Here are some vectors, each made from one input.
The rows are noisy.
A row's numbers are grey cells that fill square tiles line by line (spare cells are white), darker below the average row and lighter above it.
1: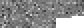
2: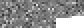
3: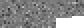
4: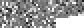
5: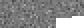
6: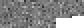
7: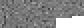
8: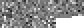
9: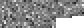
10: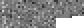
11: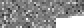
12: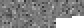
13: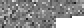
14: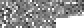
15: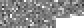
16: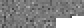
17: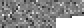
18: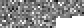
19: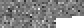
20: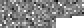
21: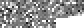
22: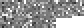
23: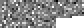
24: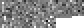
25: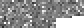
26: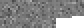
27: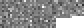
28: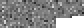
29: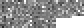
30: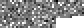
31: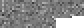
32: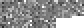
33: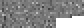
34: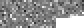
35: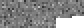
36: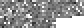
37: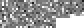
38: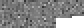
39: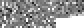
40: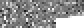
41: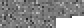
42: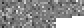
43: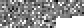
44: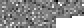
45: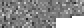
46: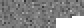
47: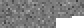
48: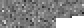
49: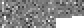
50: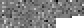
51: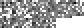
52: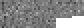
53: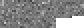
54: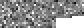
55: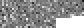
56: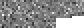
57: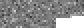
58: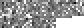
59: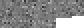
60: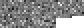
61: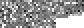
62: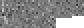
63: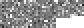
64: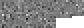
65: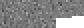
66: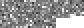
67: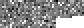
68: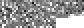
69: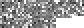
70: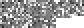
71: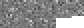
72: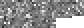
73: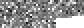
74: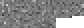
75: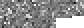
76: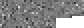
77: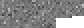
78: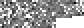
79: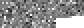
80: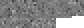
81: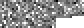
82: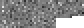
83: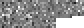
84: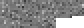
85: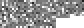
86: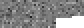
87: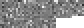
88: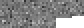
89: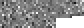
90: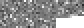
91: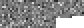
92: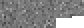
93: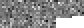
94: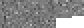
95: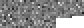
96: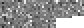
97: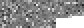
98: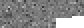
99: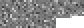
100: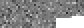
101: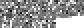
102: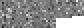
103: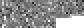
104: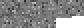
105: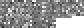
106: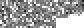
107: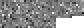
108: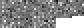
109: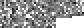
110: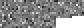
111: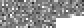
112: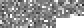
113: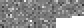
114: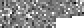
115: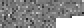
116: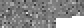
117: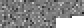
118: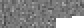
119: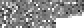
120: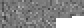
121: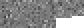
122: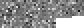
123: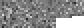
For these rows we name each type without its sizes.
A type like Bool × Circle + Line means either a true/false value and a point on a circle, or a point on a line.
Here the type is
Bool × Label × Label × Label.
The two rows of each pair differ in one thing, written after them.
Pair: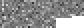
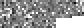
the true/false value
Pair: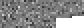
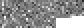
the true/false value
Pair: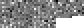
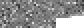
the true/false value
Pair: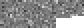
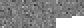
one of the three labels
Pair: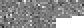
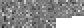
one of the three labels
